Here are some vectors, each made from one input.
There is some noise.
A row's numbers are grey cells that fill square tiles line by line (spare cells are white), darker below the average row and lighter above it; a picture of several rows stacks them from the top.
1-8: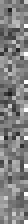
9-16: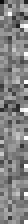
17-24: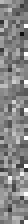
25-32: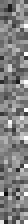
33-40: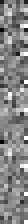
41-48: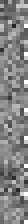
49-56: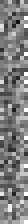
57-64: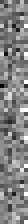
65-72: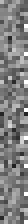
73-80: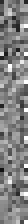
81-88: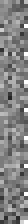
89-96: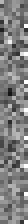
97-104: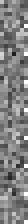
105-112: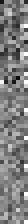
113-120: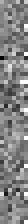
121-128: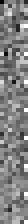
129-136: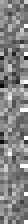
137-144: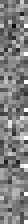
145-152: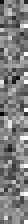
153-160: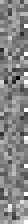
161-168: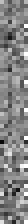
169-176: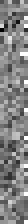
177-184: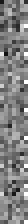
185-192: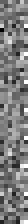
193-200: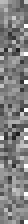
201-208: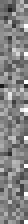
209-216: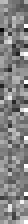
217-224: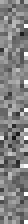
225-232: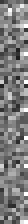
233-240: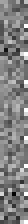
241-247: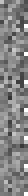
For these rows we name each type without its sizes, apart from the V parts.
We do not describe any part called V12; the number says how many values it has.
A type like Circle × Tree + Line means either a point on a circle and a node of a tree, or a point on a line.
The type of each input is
Bool × V12 + Line.
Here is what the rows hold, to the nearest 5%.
About 40% of them hold a point on a line. The rest hold a true/false value and a value of V12.
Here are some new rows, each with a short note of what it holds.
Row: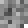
a true/false value and a value of V12
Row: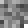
a true/false value and a value of V12
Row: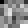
a point on a line
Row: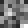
a point on a line
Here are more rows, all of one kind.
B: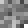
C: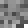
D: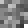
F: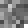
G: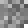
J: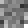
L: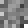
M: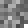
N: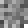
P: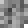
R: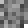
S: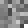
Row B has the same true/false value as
G, P and S.
